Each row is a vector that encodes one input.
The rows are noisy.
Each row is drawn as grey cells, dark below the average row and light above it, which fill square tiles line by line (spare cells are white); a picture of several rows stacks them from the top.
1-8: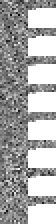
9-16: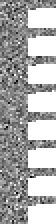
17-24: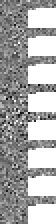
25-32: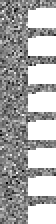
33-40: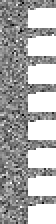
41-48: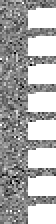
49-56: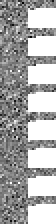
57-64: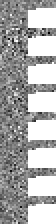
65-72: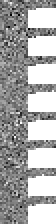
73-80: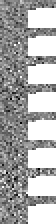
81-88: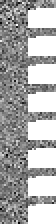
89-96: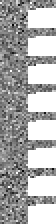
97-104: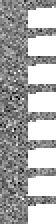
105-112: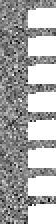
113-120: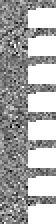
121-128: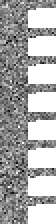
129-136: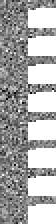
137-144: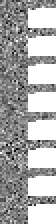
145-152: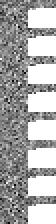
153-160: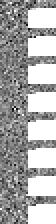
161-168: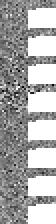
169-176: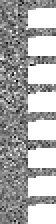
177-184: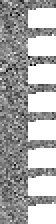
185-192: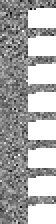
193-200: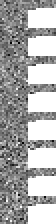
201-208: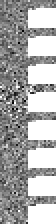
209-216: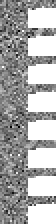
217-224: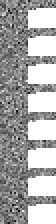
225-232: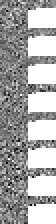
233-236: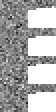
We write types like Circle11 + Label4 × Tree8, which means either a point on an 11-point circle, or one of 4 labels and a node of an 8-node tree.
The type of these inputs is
(Label6 × Label6 × Label6 + Unit) × (Line6 + Line9).
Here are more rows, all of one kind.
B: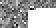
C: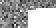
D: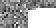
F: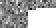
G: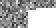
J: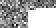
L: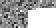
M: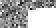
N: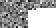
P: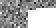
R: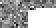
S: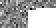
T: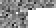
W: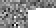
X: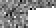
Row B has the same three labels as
C, D, J and W.
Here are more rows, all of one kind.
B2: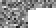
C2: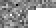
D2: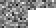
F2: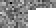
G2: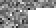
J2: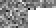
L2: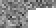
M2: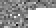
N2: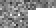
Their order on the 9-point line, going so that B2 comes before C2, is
B2, M2, D2, C2, G2, L2, J2, N2, F2.
